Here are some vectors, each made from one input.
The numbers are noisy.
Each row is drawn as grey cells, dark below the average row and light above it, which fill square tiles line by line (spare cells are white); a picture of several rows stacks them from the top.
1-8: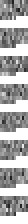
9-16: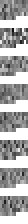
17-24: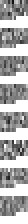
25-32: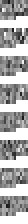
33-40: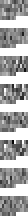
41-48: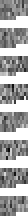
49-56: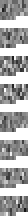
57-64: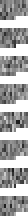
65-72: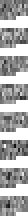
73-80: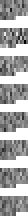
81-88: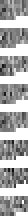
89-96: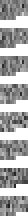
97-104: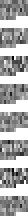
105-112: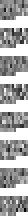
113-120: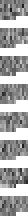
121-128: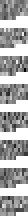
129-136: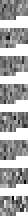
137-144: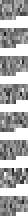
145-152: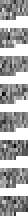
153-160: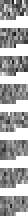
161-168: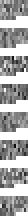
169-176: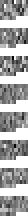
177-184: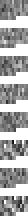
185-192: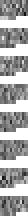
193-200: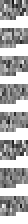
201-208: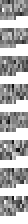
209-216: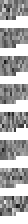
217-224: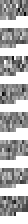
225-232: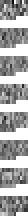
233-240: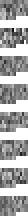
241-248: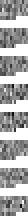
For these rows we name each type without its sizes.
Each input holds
either a label and a true/false value, or a point on a line.
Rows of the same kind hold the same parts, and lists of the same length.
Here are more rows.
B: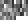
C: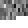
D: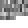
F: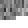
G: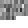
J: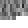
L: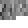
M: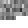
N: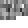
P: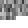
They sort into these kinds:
B, C
D, F, G, J, L, M, N, P

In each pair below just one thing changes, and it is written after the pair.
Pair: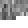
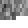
the label
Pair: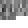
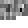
the true/false value
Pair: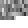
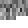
the label
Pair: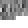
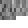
the label
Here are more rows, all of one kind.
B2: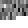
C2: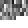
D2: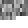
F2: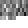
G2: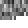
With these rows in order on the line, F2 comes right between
B2 and D2.
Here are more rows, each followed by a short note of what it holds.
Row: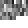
a point on a line
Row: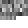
a point on a line
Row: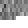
a label and a true/false value
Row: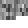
a label and a true/false value
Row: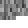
a label and a true/false value
